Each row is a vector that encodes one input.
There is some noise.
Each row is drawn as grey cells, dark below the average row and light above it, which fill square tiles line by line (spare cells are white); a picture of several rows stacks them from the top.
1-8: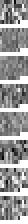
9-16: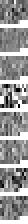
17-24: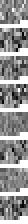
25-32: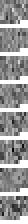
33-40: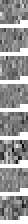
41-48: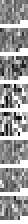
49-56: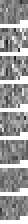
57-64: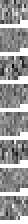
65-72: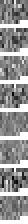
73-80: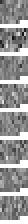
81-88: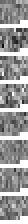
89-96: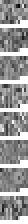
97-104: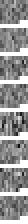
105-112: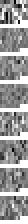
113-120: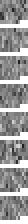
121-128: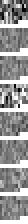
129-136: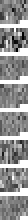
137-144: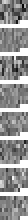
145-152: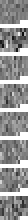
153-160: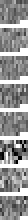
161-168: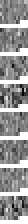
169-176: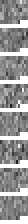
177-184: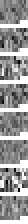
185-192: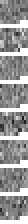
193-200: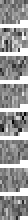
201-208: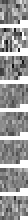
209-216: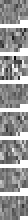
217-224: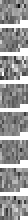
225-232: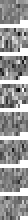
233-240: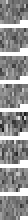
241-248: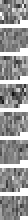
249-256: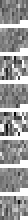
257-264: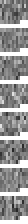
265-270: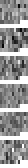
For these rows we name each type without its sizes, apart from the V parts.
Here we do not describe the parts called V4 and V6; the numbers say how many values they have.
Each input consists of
a label, a value of V4 and a value of V6, together with either a fixed value, or a node of a tree.
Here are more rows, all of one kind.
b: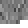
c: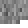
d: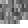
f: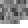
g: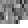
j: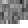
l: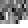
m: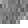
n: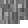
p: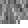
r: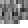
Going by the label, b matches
l, n and p.
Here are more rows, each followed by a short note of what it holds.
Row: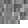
a label, a value of V4 and a value of V6
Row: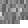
a label, a value of V4 and a value of V6
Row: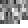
a label, a value of V4 and a value of V6
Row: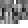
a label, a value of V4 and a value of V6
